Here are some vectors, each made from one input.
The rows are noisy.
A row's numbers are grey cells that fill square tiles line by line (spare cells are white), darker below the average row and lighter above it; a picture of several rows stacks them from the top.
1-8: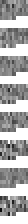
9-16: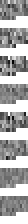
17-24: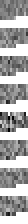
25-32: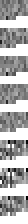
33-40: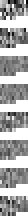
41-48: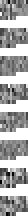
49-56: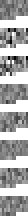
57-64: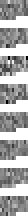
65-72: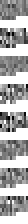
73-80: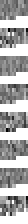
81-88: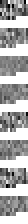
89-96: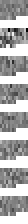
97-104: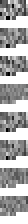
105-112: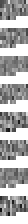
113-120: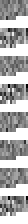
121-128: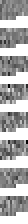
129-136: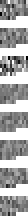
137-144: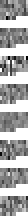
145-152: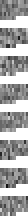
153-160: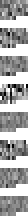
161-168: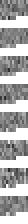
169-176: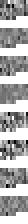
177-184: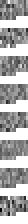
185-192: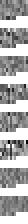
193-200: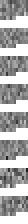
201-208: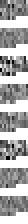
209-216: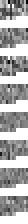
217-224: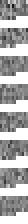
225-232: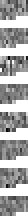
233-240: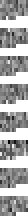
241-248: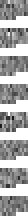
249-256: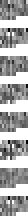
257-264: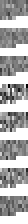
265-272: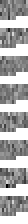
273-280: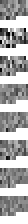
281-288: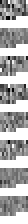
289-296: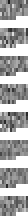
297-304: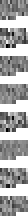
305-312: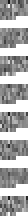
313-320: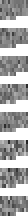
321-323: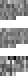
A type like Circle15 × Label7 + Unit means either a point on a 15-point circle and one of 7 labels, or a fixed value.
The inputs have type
List3(Line9).
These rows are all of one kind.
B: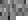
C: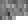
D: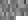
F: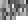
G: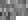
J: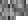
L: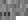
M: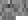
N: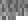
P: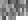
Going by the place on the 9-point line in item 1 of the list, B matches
C, G and L.
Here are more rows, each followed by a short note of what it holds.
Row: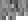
a list of three items
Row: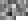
the empty list
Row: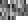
a list of three items
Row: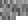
a list of three items
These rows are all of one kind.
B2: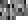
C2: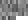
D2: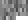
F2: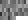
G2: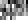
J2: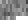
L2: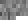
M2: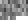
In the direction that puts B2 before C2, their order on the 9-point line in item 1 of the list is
F2, L2, B2, J2, M2, G2, C2, D2.
